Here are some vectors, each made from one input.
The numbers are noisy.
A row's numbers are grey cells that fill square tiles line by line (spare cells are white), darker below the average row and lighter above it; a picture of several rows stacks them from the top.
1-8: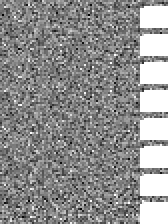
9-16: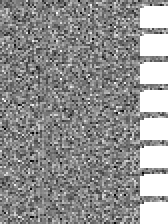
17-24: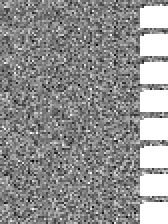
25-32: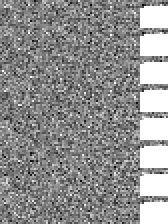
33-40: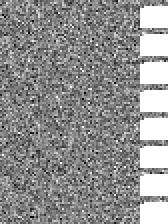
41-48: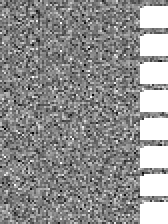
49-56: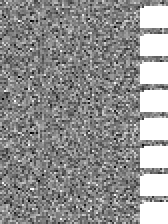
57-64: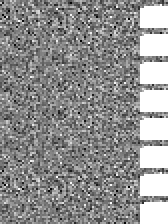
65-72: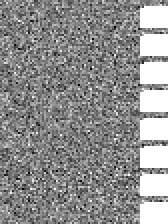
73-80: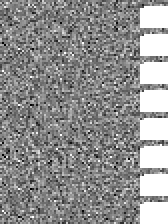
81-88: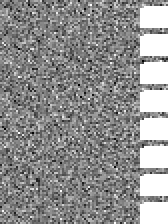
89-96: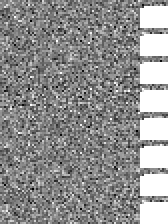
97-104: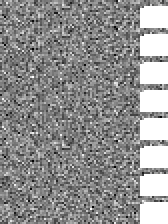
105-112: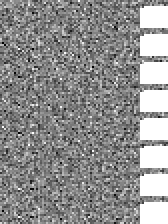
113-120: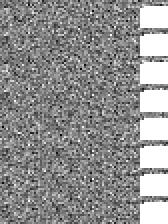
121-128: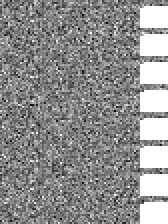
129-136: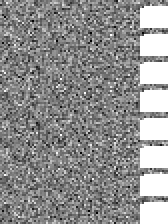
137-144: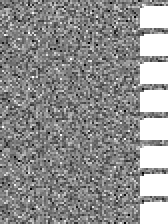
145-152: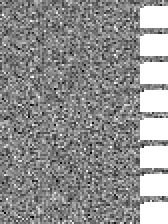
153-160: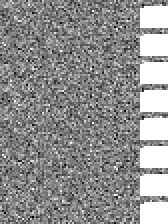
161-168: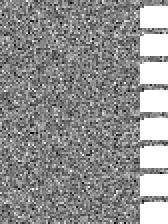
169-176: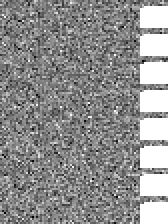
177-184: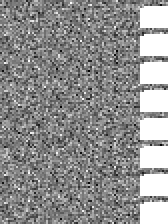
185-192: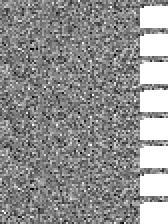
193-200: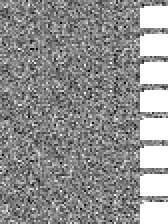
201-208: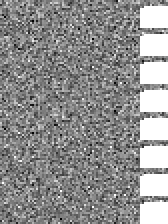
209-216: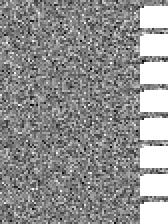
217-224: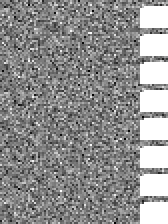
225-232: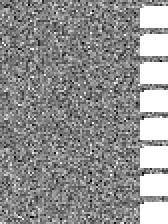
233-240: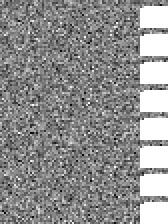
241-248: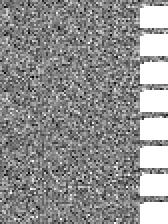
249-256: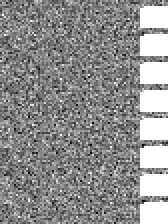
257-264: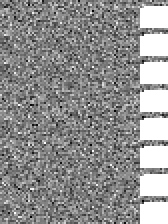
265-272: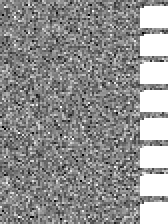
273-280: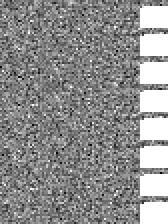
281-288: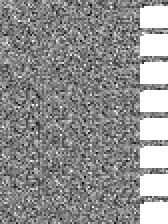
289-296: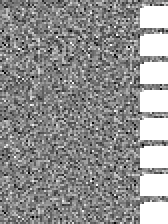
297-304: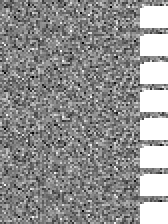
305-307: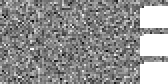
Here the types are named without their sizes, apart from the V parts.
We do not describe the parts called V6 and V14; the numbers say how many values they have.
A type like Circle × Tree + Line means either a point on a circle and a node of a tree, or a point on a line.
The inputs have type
Bool × (List(Line) + V6 × V14).
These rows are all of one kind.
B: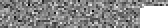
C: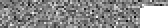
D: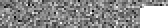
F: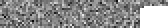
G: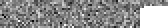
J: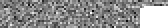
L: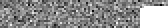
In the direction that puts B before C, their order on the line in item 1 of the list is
B, D, F, L, G, J, C.
